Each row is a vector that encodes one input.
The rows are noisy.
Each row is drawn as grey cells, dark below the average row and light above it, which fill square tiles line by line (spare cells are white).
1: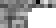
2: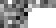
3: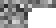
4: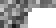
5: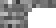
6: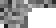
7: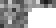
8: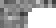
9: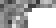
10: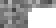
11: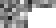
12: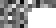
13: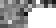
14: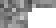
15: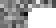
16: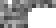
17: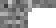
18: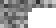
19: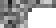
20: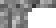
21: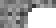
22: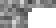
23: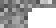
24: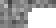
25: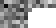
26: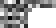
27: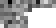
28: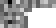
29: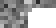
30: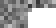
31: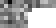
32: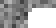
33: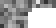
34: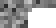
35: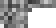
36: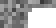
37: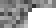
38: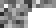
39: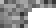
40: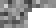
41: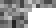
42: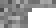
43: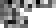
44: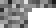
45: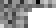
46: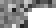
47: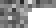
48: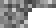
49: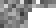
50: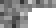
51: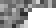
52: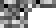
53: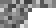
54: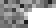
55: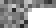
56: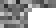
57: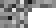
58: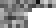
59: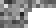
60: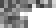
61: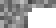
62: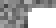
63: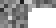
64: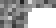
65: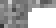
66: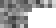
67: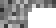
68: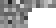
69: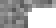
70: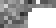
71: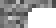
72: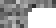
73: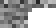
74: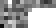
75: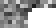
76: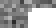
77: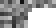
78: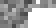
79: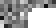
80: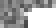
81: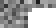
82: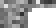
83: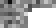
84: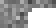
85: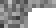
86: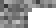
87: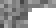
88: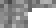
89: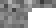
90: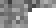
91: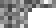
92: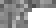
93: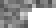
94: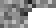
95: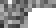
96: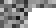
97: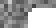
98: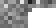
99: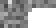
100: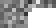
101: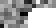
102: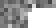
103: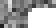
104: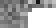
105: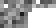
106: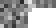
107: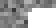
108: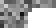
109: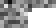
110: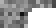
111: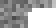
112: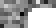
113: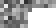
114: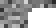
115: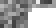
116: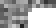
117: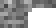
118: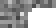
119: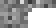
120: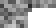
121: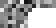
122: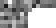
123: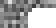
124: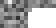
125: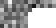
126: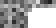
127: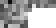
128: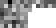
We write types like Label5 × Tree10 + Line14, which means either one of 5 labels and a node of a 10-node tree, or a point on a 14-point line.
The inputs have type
Bool × (Tree17 + Unit).
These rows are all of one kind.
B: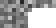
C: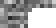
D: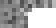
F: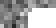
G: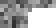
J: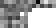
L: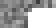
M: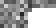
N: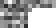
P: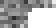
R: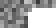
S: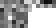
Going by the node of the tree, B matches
D, L and P.
